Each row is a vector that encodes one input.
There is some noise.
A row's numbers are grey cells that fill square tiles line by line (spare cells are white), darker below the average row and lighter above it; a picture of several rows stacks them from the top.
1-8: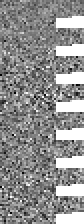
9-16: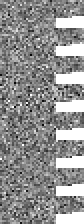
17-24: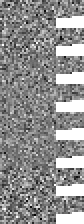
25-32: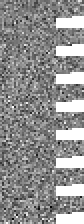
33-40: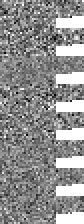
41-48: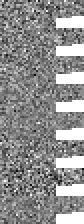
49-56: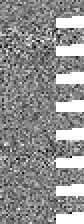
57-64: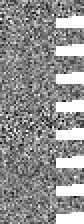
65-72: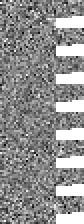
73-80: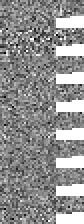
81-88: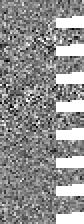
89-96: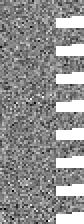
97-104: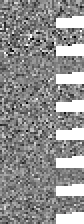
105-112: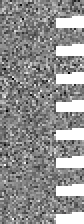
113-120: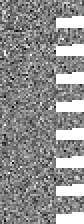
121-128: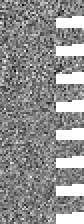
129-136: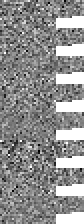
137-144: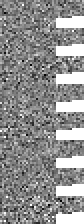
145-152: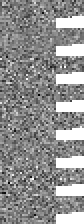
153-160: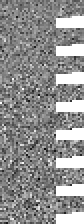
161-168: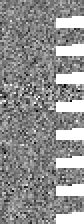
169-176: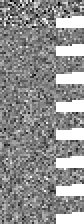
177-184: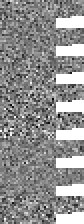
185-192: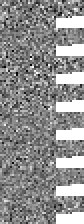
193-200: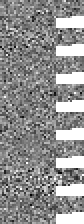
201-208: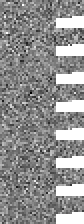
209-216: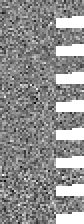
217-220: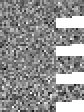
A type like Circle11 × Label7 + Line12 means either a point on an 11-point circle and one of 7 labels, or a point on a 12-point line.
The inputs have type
(Circle15 + Line8) × Line10.
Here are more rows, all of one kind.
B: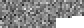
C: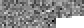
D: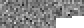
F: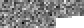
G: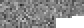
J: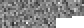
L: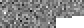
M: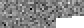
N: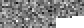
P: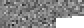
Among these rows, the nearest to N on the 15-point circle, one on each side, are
D and M.
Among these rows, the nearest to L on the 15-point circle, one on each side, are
F and P.
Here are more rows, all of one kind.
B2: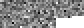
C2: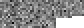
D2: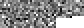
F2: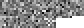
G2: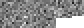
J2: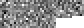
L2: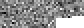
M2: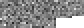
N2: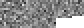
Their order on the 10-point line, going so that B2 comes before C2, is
L2, F2, J2, D2, N2, G2, B2, M2, C2.
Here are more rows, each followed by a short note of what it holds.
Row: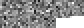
a point on a 15-point circle and a point on a 10-point line
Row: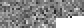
a point on a 15-point circle and a point on a 10-point line
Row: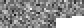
a point on a 15-point circle and a point on a 10-point line
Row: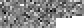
a point on an 8-point line and a point on a 10-point line
